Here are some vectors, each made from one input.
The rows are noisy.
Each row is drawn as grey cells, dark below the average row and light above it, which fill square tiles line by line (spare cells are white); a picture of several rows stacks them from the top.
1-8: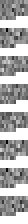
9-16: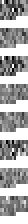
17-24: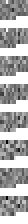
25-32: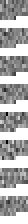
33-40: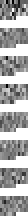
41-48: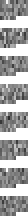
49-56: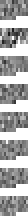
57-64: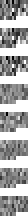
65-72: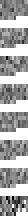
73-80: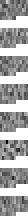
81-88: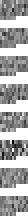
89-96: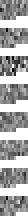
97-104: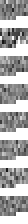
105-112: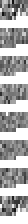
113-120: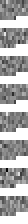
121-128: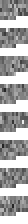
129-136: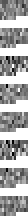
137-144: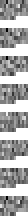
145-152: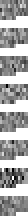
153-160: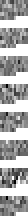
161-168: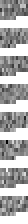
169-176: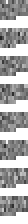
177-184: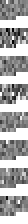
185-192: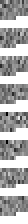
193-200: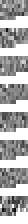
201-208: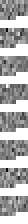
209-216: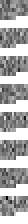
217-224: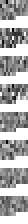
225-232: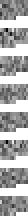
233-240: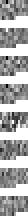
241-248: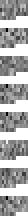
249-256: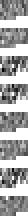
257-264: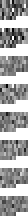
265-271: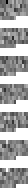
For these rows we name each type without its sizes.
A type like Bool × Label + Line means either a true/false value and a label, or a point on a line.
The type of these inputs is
(Bool × Bool × Bool × Bool + Unit) × Circle + Line.
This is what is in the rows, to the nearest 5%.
About 90% of them hold a point on a circle, together with either a fixed value, or four true/false values. The rest hold a point on a line.
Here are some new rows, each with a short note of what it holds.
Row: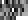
a point on a line
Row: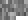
a point on a circle and four true/false values
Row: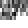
a point on a line
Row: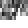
a point on a line
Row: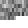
a point on a circle and four true/false values
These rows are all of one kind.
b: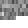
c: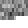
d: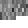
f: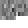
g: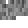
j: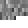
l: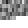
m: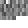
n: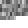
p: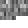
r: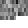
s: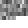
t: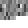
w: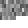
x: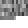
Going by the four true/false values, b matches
c, f, w and x.
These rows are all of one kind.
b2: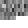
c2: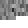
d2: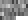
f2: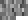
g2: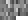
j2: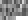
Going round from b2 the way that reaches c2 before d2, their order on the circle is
b2, c2, f2, g2, d2, j2.
